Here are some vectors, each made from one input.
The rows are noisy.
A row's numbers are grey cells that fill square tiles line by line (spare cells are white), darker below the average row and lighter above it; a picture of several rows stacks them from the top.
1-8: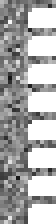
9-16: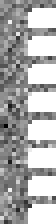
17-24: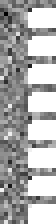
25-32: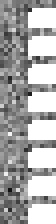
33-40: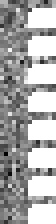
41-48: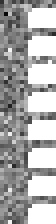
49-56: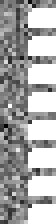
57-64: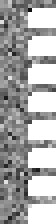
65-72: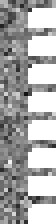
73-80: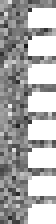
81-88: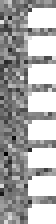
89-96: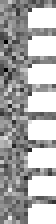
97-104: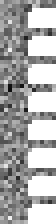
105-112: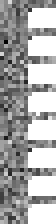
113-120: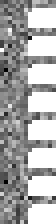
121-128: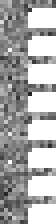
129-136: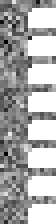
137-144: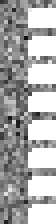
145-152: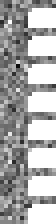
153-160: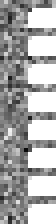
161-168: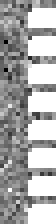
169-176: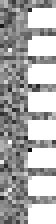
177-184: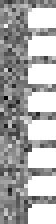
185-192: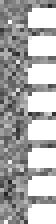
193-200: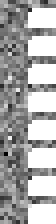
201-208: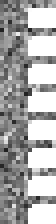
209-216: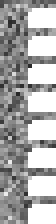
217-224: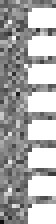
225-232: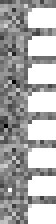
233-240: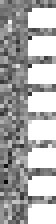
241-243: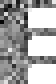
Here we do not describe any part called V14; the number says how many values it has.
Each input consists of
one of 9 labels, together with either a point on an 8-point line, or a value of V14.
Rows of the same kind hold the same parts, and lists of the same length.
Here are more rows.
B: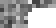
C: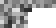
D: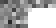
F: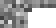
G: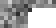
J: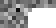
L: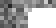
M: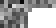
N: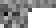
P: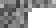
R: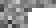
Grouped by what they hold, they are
B, C, F, G, J, L, N, P, R
D, M

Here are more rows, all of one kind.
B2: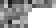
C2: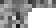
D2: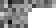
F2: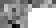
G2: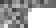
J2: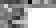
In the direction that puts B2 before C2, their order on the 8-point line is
F2, J2, B2, D2, C2, G2.
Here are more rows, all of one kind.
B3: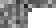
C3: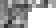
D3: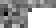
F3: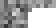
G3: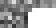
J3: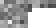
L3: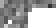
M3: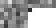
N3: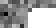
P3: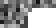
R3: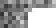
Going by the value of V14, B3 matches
L3 and N3.
